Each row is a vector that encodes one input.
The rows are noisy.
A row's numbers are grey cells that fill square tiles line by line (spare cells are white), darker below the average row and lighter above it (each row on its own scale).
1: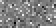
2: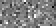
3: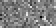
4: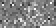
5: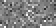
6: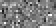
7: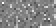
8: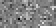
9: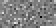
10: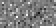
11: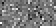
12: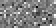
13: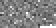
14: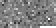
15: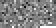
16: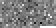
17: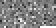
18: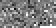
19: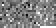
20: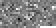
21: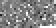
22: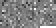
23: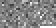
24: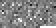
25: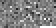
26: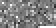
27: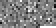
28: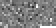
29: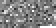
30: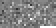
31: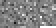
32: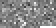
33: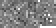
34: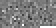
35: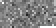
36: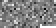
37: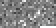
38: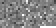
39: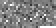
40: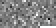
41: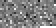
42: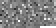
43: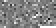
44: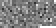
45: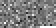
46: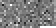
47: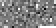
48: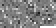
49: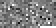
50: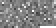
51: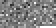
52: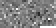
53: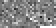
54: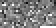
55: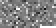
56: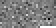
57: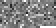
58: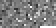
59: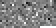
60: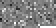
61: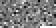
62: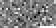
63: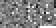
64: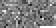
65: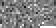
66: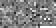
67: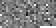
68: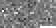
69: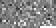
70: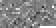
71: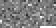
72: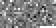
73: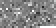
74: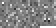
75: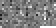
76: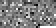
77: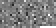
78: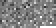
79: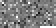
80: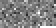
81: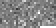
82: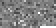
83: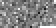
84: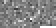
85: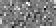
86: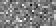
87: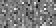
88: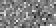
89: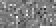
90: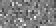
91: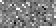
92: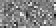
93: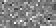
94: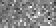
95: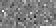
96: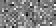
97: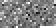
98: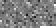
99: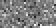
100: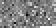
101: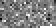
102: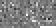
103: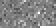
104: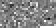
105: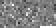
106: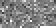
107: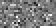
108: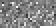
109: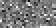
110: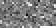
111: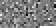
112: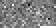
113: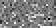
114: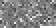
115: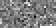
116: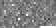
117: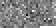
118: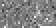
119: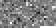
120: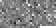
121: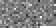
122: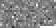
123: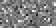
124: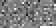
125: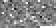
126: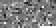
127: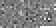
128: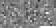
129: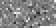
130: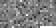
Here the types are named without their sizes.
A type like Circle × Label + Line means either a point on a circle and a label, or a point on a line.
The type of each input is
Bool × Circle × (Label + Tree).
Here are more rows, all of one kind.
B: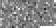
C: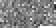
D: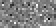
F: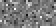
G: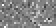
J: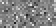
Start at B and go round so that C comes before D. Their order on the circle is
B, J, G, C, F, D.
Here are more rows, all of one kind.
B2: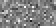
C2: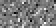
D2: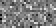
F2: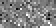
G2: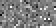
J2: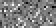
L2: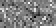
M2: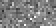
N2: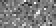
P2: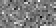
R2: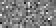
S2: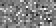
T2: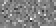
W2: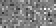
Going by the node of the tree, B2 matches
L2, P2, S2 and T2.
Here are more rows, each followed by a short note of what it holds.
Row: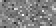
a point on a circle, a label and a true/false value
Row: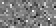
a point on a circle, a label and a true/false value
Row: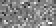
a point on a circle, a node of a tree and a true/false value
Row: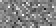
a point on a circle, a label and a true/false value
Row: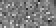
a point on a circle, a node of a tree and a true/false value
